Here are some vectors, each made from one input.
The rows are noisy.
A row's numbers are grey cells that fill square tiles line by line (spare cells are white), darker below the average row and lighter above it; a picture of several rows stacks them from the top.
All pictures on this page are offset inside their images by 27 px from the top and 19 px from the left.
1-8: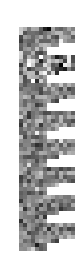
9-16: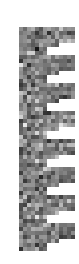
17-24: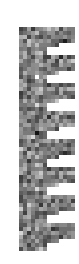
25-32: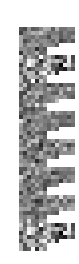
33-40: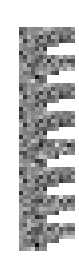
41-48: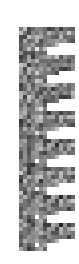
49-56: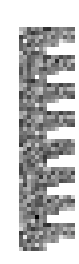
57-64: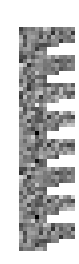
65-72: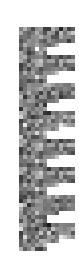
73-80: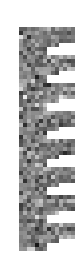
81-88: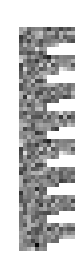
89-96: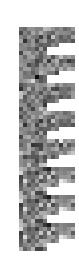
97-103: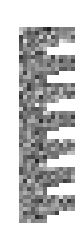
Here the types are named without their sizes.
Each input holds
a list of points on a line.
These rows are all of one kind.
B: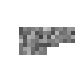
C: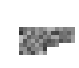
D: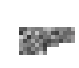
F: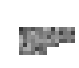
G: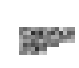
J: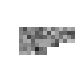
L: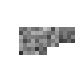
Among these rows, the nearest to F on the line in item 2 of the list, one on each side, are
J and L.
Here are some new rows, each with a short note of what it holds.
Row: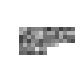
a list of one item
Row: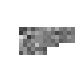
a list of two items
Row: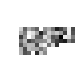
the empty list
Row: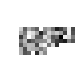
the empty list
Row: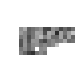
a list of one item
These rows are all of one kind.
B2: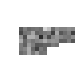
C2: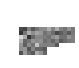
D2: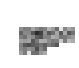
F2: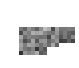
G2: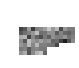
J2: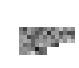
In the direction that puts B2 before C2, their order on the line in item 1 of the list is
J2, D2, B2, F2, C2, G2.
